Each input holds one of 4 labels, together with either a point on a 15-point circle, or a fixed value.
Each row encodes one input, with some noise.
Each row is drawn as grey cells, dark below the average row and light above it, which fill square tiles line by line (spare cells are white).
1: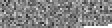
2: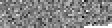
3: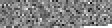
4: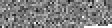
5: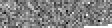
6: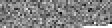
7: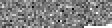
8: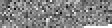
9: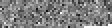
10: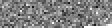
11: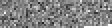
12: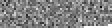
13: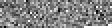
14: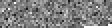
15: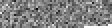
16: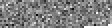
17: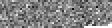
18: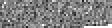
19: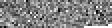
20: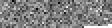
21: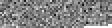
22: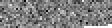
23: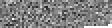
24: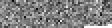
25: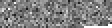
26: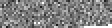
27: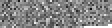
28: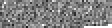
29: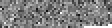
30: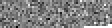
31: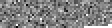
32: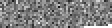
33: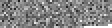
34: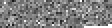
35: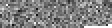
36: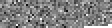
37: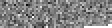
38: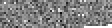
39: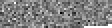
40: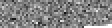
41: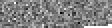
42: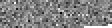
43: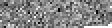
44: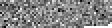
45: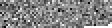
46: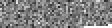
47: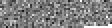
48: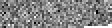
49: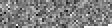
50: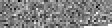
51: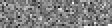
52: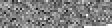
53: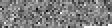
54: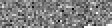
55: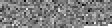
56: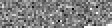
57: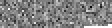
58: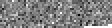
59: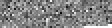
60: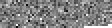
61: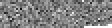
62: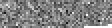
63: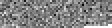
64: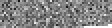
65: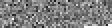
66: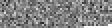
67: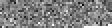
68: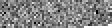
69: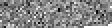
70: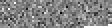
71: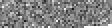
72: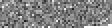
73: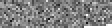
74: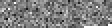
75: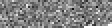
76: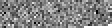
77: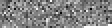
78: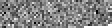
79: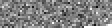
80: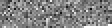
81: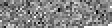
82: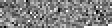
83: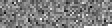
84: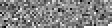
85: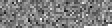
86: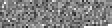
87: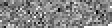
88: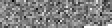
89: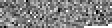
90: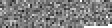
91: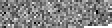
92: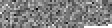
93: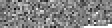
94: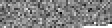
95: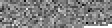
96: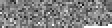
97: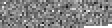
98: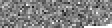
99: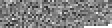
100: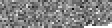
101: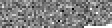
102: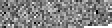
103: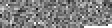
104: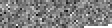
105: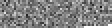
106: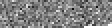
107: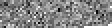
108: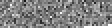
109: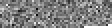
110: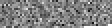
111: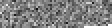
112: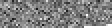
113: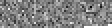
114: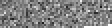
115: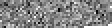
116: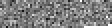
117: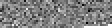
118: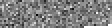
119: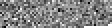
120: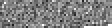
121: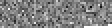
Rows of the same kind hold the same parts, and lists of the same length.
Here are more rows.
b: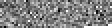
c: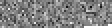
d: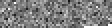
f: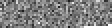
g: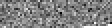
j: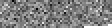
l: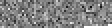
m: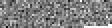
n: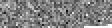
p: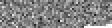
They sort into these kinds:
b
c, d, f, g, j, l, m, n, p

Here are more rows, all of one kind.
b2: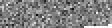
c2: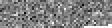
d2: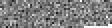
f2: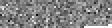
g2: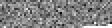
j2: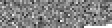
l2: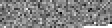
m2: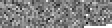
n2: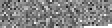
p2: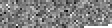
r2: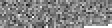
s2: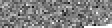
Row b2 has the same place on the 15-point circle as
f2 and p2.
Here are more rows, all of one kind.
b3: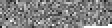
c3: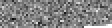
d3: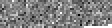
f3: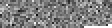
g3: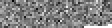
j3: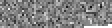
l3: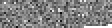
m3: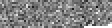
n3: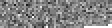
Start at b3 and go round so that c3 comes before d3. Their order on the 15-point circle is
b3, l3, j3, n3, f3, c3, g3, m3, d3.
